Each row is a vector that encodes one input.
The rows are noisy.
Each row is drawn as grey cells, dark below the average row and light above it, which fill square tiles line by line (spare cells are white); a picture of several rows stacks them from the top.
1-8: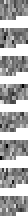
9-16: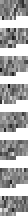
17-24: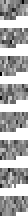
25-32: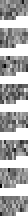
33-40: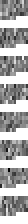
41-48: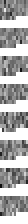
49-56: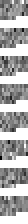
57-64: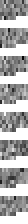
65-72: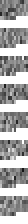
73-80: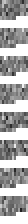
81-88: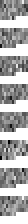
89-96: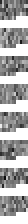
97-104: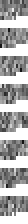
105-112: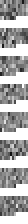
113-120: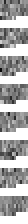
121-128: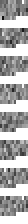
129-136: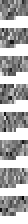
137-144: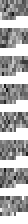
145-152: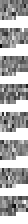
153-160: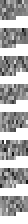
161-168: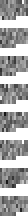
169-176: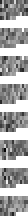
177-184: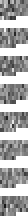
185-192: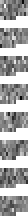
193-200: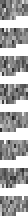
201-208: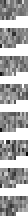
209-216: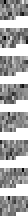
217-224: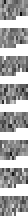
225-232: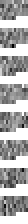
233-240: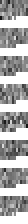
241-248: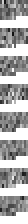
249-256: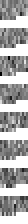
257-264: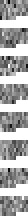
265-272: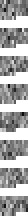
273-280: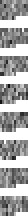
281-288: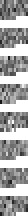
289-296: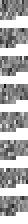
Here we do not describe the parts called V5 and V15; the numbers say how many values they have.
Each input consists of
a true/false value and a value of V15, together with either a point on a 7-point line, or a value of V5.
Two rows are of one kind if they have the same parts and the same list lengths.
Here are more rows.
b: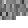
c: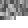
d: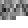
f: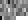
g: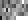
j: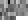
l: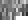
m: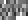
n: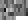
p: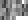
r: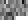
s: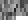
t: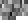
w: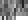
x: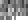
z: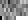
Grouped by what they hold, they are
b, f, g, j, p, r, t, z
c, d, l, m, n, s, w, x

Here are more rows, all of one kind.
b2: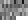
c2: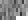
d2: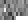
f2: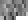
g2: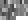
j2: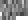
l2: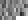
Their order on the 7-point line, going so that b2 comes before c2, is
b2, c2, f2, l2, d2, g2, j2.
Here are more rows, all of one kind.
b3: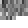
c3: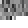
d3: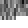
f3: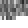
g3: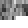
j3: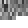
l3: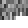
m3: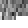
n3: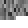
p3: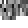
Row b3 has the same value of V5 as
c3, f3, j3 and p3.
